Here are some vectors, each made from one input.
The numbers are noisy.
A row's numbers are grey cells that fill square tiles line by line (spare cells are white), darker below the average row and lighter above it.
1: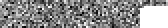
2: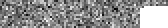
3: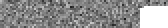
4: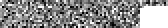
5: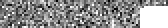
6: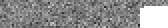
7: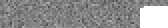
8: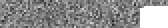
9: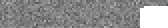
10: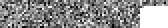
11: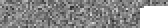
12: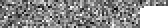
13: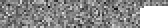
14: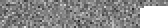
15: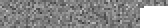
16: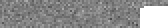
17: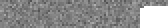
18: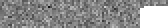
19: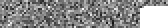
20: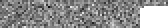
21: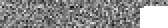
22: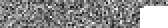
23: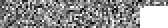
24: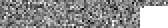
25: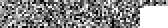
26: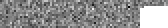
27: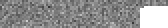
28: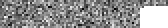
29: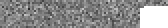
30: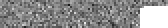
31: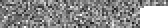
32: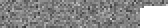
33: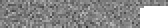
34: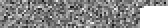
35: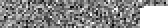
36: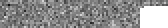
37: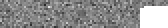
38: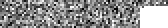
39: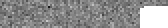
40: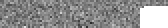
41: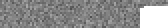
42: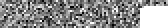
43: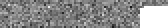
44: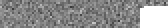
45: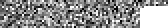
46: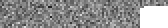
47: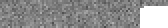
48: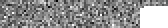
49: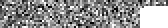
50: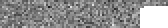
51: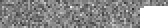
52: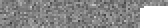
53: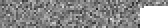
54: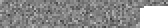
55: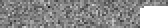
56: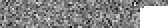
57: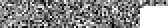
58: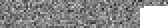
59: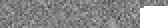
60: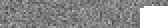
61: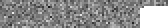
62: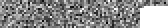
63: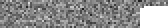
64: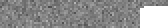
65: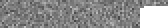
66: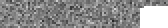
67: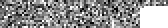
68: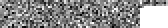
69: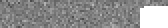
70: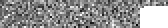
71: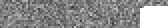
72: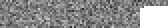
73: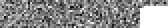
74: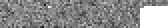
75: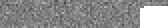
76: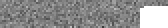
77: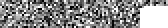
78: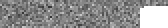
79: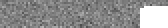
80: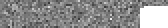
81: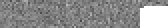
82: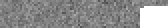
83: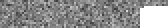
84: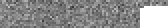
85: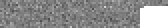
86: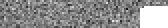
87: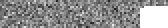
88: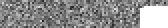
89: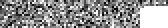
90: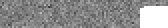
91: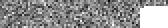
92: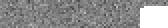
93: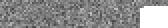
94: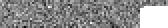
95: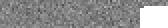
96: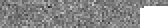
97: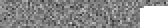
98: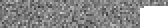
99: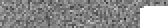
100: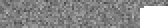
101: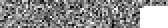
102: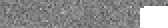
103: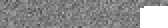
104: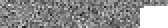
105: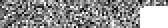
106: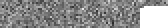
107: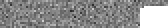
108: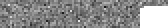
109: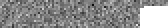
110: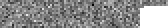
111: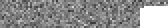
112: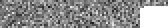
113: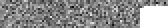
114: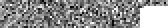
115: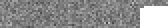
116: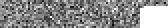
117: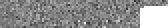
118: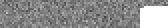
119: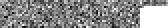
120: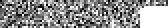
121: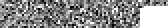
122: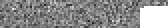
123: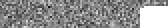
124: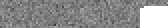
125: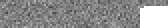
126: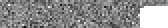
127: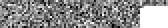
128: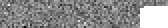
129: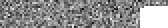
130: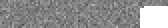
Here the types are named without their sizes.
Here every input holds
either a point on a circle and a point on a line, or a node of a tree.
